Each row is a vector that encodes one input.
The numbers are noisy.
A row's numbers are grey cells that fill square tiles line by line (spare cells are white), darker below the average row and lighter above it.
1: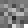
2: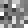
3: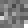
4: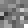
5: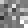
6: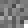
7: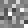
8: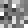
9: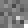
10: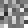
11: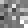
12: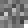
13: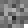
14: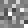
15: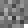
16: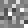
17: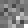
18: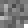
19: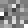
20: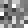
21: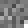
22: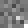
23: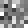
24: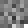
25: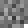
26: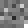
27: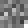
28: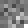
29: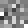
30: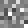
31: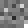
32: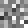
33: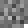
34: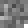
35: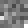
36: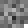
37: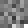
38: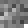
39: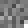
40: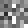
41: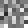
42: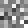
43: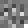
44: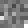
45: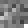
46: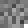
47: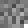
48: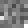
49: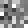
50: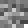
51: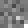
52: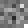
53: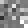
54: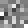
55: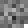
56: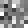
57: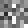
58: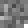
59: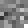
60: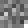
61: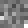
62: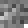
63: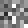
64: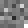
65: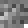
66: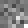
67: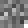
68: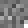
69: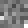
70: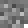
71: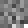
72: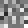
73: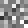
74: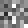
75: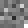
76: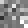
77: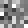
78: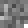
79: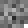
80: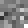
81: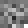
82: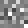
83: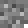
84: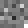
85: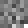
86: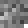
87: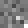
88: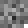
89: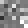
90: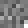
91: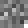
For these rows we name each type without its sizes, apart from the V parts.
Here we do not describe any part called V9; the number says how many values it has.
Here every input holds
either a label, or a true/false value and a value of V9.
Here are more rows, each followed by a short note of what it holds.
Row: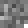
a true/false value and a value of V9
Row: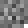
a true/false value and a value of V9
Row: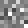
a label
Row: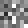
a label
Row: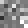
a label
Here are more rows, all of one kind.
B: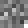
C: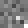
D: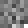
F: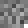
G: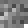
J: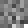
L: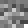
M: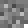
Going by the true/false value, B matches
C and G.
